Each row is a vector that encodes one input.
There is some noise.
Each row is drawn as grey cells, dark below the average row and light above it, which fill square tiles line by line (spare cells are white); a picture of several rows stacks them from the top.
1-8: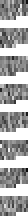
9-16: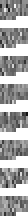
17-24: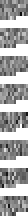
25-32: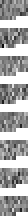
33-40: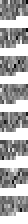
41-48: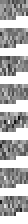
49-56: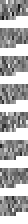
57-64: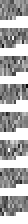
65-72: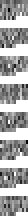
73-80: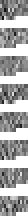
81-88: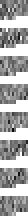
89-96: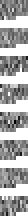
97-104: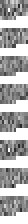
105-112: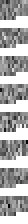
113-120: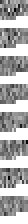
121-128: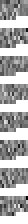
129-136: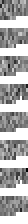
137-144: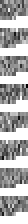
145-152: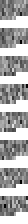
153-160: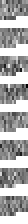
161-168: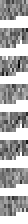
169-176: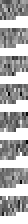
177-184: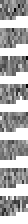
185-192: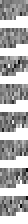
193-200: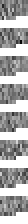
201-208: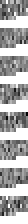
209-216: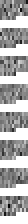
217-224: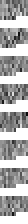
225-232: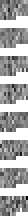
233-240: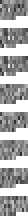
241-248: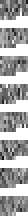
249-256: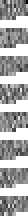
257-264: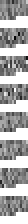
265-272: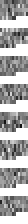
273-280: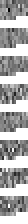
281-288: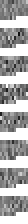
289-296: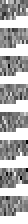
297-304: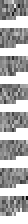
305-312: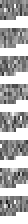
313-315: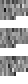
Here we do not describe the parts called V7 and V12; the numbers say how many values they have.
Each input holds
a value of V7 and a value of V12, together with either a point on a 4-point line, or a point on a 6-point line.
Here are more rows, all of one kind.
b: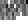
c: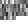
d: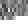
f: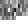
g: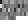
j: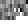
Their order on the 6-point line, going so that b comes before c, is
j, b, d, g, f, c.
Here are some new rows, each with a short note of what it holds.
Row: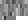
a point on a 4-point line, a value of V7 and a value of V12
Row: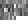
a point on a 4-point line, a value of V7 and a value of V12
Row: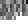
a point on a 6-point line, a value of V7 and a value of V12
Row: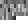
a point on a 4-point line, a value of V7 and a value of V12
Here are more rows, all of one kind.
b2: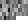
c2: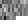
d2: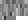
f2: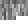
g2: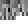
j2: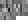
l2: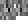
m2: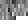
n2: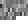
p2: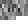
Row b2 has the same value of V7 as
c2, g2 and p2.
